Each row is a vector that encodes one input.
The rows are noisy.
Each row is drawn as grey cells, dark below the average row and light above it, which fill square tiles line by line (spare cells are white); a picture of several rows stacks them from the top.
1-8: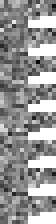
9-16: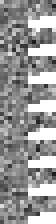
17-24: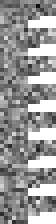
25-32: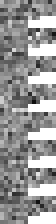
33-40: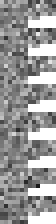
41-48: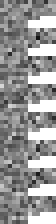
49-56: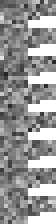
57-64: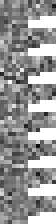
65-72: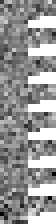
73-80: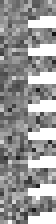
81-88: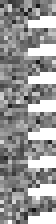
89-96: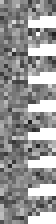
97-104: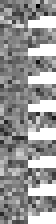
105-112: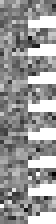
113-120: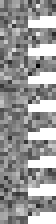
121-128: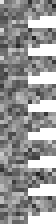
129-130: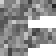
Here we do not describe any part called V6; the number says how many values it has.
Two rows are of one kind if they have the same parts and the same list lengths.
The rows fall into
4 kinds.
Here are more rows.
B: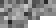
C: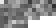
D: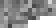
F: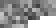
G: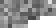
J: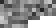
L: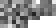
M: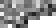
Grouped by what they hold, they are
B, D, G
C
F, J
L, M

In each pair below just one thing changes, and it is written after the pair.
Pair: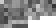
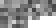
the true/false value
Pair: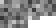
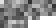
the true/false value
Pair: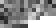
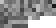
the value of V6
